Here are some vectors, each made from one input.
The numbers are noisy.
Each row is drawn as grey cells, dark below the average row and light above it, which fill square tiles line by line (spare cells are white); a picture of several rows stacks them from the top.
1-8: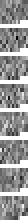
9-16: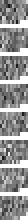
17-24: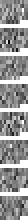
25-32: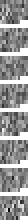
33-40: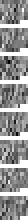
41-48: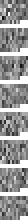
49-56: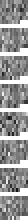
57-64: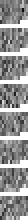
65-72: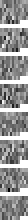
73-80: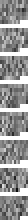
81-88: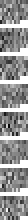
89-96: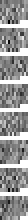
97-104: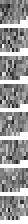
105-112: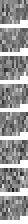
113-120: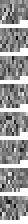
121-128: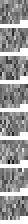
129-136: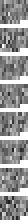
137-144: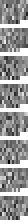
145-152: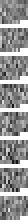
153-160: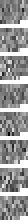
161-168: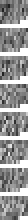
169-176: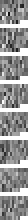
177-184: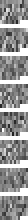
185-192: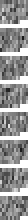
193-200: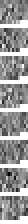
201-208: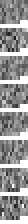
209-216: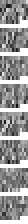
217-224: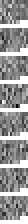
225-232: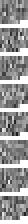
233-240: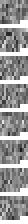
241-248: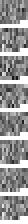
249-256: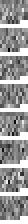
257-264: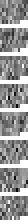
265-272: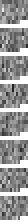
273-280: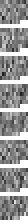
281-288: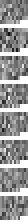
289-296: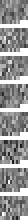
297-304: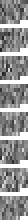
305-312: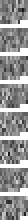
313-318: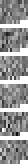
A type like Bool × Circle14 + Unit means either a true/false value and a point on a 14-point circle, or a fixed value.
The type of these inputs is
Bool × Line14 × Tree14.
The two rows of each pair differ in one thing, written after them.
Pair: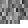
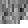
the place on the 14-point line
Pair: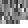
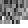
the place on the 14-point line
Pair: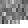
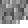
the place on the 14-point line
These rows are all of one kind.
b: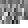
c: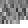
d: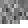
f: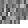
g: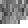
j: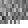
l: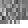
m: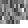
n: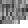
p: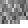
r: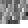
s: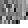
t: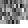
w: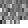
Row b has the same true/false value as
m, r, s and t.
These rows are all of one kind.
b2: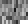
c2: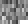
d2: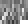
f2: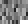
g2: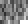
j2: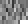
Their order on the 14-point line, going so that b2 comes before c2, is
b2, g2, f2, c2, j2, d2.
